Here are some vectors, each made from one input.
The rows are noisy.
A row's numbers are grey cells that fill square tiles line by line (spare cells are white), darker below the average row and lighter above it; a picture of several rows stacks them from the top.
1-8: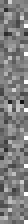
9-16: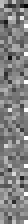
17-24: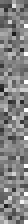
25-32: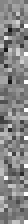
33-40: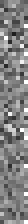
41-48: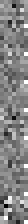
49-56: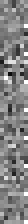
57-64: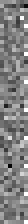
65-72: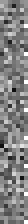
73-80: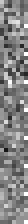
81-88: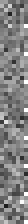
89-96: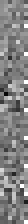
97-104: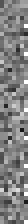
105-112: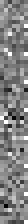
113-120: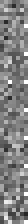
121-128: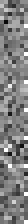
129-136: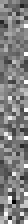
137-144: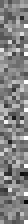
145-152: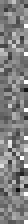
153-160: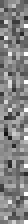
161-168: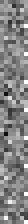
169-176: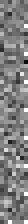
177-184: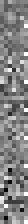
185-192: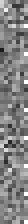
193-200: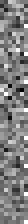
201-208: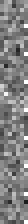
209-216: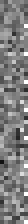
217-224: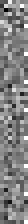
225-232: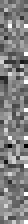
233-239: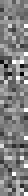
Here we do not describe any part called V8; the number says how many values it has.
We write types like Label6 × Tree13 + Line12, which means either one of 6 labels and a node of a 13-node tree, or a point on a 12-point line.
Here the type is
Bool × Bool × Bool × Bool + List2(Line5) + V8 × V8.
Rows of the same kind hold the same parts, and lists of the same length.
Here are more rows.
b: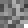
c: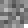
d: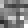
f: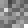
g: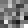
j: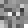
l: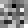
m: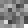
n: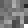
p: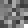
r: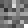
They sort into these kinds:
b
c, l
d, g, p, r
f, j, m
n

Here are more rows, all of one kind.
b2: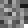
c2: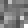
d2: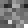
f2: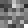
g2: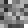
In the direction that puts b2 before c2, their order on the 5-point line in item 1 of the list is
b2, f2, d2, c2, g2.
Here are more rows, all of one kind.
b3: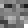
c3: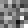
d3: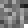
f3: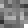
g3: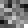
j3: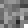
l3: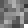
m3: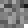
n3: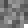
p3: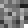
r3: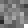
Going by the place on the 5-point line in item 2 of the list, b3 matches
g3, j3, p3 and r3.
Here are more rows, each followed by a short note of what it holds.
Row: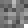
a list of one item
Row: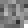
the empty list
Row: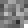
the empty list
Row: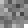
two values of V8
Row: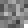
the empty list
